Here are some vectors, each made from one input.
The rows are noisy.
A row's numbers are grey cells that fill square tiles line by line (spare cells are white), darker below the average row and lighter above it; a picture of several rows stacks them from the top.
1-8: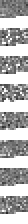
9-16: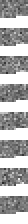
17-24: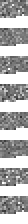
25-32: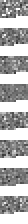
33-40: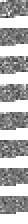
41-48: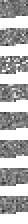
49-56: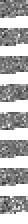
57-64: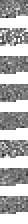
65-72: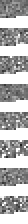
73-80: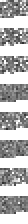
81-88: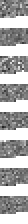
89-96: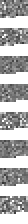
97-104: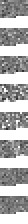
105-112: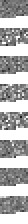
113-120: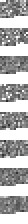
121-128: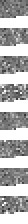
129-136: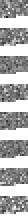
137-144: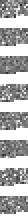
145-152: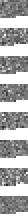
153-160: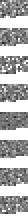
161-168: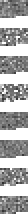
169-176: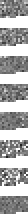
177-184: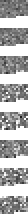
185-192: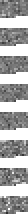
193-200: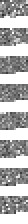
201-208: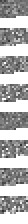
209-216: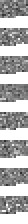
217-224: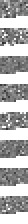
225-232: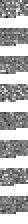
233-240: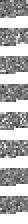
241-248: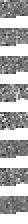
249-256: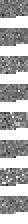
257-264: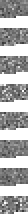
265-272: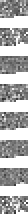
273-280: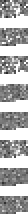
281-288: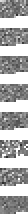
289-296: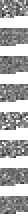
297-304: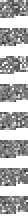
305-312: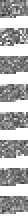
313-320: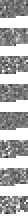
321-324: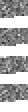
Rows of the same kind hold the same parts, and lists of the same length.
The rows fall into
2 kinds.
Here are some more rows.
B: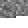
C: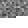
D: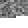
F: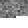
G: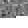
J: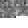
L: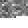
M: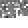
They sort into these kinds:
B, G, J, L, M
C, D, F

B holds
a point on a 5-point circle, a node of a 7-node tree and a true/false value.
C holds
a point on a 5-point circle and a true/false value.
